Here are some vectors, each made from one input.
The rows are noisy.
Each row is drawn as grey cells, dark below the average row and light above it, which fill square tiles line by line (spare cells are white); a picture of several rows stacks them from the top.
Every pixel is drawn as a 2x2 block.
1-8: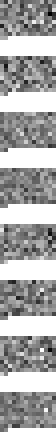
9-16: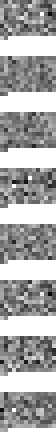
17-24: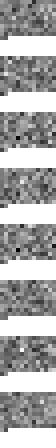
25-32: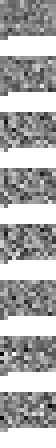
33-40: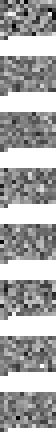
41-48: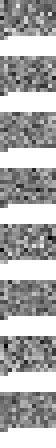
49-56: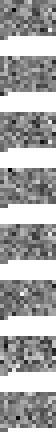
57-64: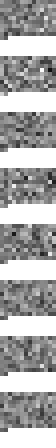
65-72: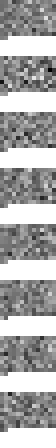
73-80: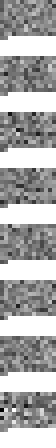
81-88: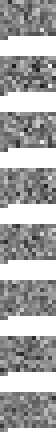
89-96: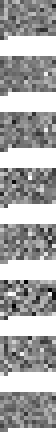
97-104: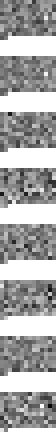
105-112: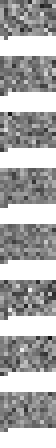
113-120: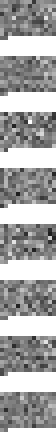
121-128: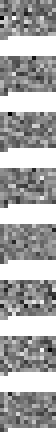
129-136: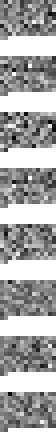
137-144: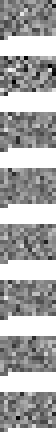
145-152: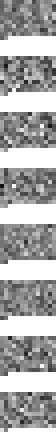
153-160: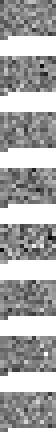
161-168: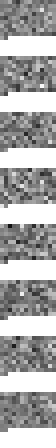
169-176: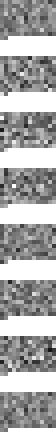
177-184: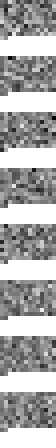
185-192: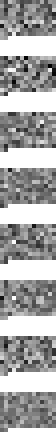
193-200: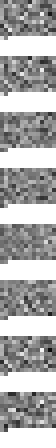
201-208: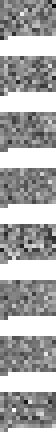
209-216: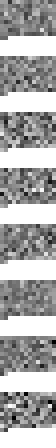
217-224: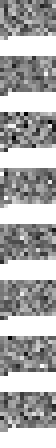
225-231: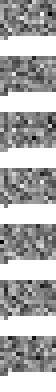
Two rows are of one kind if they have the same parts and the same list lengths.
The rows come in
4 kinds.
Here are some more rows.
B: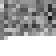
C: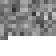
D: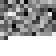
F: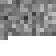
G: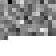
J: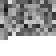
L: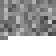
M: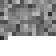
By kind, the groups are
B
C, F, G, L, M
D
J

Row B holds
a point on a 5-point circle and one of 4 labels.
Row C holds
a node of a 9-node tree and four true/false values.
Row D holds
a fixed value.
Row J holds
a point on an 8-point circle.
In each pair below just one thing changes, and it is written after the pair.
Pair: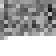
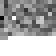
the place on the 5-point circle
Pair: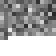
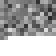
the place on the 5-point circle
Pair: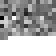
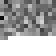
the label
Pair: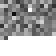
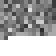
the label
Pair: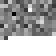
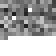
the label
